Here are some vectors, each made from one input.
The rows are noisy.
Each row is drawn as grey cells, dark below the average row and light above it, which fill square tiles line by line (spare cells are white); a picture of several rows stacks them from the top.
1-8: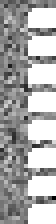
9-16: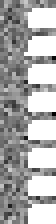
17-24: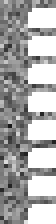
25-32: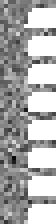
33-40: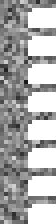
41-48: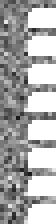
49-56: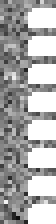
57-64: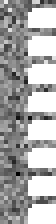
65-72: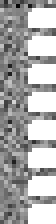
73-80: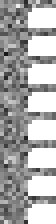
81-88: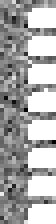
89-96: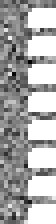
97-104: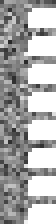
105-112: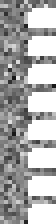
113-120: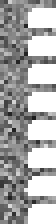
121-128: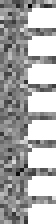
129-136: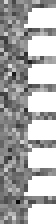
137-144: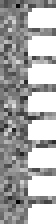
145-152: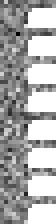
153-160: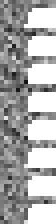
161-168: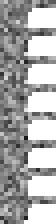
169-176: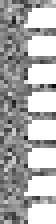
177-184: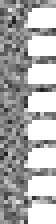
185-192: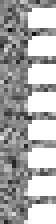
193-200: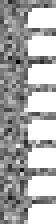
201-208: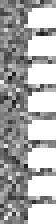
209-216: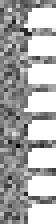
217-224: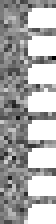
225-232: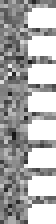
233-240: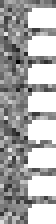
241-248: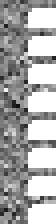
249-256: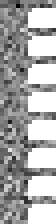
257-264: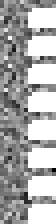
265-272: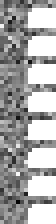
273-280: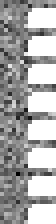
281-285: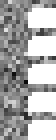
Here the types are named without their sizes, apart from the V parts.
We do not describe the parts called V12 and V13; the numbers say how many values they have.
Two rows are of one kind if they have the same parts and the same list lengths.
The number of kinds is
2.
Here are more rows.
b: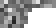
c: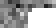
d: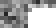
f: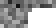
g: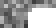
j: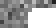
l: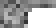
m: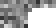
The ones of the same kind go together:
b, d, g, m
c, f, j, l

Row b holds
a point on a line and a value of V12.
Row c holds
a point on a line, a true/false value and a value of V13.
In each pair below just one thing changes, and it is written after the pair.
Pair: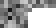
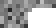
the true/false value
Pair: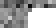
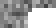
the place on the line
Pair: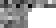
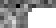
the value of V13
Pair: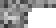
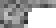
the true/false value
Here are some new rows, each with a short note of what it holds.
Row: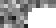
a point on a line and a value of V12
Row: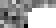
a point on a line and a value of V12
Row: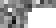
a point on a line and a value of V12
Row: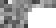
a point on a line, a true/false value and a value of V13
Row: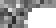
a point on a line and a value of V12
